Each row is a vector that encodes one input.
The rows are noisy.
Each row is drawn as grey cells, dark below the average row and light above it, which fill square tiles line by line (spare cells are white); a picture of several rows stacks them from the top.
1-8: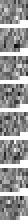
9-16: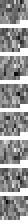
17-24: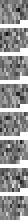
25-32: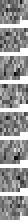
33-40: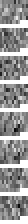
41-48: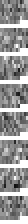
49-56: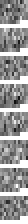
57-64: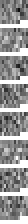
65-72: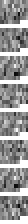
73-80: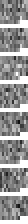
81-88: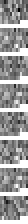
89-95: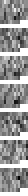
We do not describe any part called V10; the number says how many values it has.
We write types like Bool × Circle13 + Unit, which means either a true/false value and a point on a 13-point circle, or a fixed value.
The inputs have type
Label5 × (Line9 + V10).
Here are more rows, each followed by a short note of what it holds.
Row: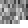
one of 5 labels and a value of V10
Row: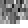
one of 5 labels and a point on a 9-point line
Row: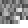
one of 5 labels and a point on a 9-point line
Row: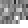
one of 5 labels and a value of V10
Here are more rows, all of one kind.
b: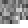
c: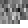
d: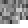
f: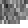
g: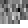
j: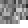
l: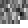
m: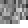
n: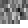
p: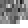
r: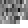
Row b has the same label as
d, j and m.
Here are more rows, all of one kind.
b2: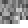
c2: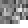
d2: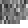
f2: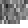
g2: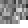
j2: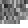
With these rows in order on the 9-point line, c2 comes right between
f2 and g2.
